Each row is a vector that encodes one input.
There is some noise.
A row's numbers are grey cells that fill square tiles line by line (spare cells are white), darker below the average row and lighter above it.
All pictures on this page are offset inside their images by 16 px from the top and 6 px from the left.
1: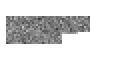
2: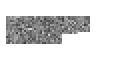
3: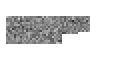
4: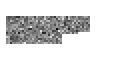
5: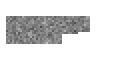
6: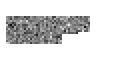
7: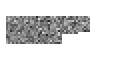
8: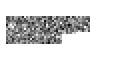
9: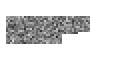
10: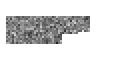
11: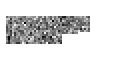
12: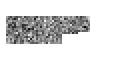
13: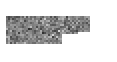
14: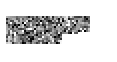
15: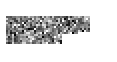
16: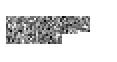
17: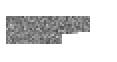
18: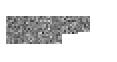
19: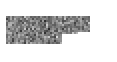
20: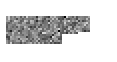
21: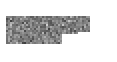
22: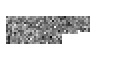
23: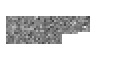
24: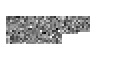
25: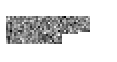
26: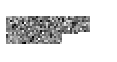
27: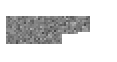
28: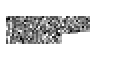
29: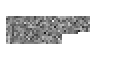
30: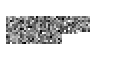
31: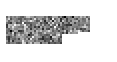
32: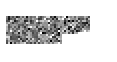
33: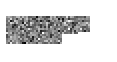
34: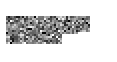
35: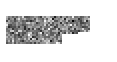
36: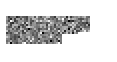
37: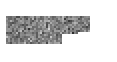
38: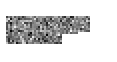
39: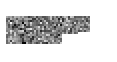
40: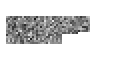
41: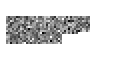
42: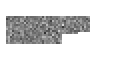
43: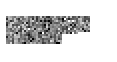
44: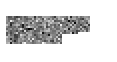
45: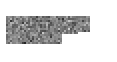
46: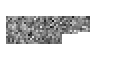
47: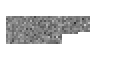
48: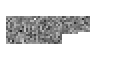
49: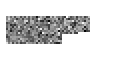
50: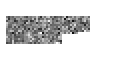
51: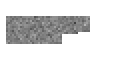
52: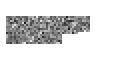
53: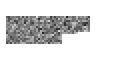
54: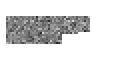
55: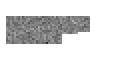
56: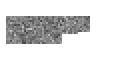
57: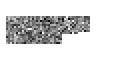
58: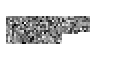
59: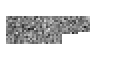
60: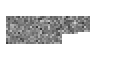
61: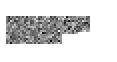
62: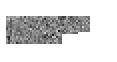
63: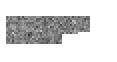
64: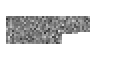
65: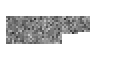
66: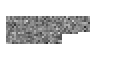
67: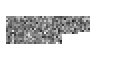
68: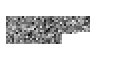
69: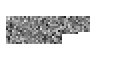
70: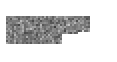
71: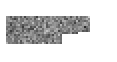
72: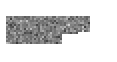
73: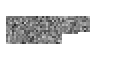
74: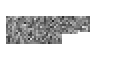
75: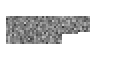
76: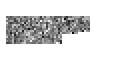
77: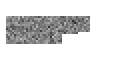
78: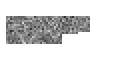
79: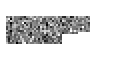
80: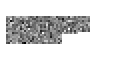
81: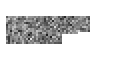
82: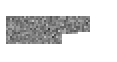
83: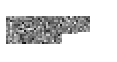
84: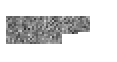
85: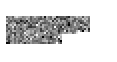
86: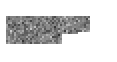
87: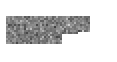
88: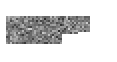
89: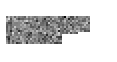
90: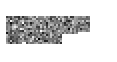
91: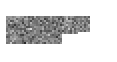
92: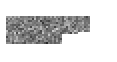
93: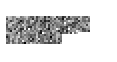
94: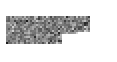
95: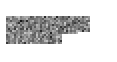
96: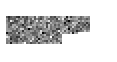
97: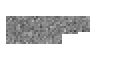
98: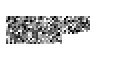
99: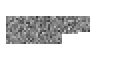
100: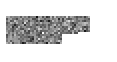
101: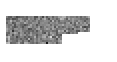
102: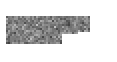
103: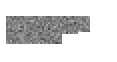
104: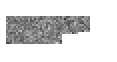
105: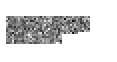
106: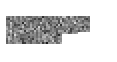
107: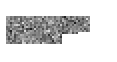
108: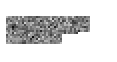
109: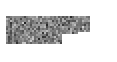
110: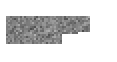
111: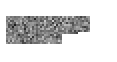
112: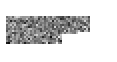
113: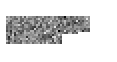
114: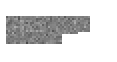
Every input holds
a point on a 6-point circle and three true/false values, together with either a point on a 6-point circle, or a fixed value.
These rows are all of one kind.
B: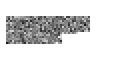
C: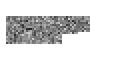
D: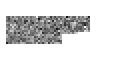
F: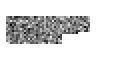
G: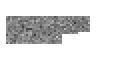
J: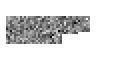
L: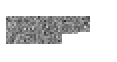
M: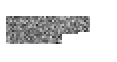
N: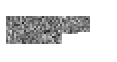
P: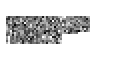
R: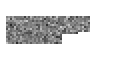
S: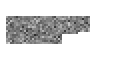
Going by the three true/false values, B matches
F, N and P.
